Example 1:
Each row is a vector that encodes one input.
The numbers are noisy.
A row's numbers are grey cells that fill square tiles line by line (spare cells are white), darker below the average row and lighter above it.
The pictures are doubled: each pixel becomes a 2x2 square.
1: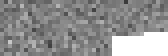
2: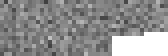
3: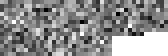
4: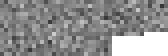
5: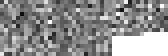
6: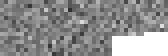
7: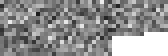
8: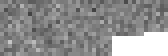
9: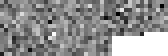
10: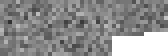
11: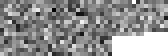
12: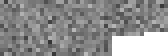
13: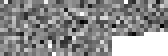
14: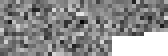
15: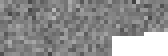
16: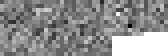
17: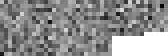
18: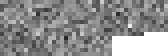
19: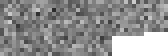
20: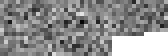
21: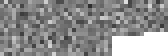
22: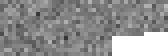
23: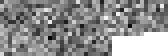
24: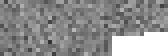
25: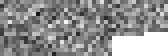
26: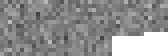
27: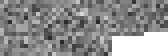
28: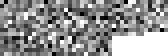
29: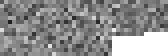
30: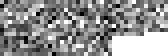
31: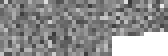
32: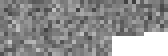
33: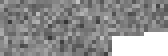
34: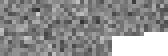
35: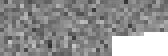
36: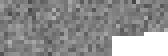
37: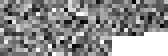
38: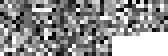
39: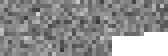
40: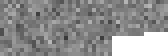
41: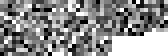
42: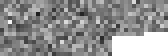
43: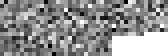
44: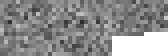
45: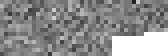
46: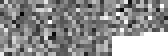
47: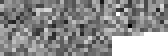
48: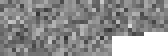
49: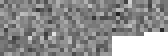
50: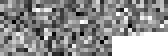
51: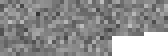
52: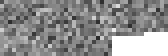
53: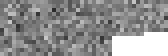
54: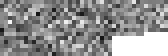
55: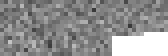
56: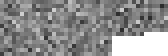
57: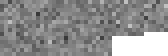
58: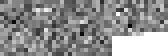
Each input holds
either one of 5 labels, or a node of an 8-node tree.
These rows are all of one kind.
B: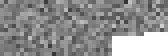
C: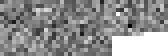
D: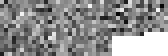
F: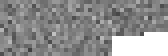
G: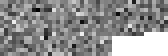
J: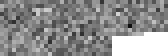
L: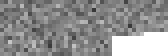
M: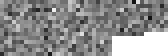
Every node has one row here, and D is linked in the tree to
B and C.
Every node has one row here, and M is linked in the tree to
C and L.
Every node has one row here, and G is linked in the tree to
B.
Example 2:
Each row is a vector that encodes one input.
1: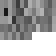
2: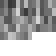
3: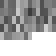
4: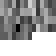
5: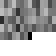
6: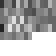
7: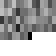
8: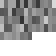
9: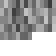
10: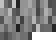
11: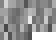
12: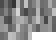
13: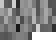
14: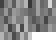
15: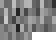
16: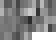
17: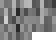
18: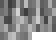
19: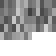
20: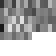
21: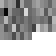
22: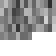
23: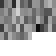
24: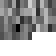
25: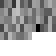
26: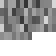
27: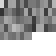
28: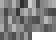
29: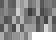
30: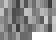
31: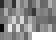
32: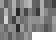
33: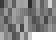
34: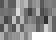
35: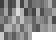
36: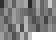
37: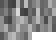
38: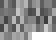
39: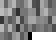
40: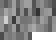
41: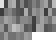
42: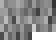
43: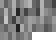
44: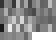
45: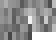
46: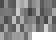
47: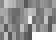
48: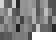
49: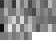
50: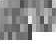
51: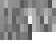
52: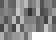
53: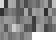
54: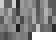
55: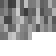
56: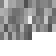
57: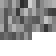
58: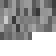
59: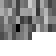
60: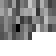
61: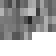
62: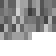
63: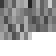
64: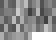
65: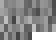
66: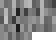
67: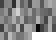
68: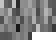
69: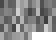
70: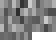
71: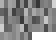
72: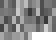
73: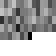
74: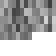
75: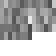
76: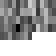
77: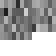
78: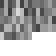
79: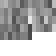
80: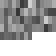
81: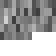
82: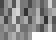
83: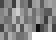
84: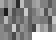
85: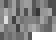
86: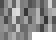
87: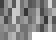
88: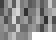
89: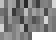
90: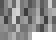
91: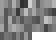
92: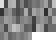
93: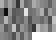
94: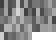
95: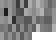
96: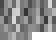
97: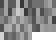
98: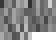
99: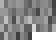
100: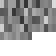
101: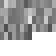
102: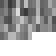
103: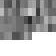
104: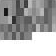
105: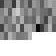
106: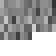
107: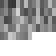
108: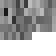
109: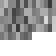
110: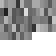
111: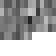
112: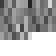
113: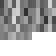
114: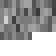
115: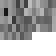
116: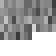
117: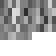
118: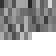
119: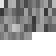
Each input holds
either a point on a 15-point circle, or one of 7 labels.
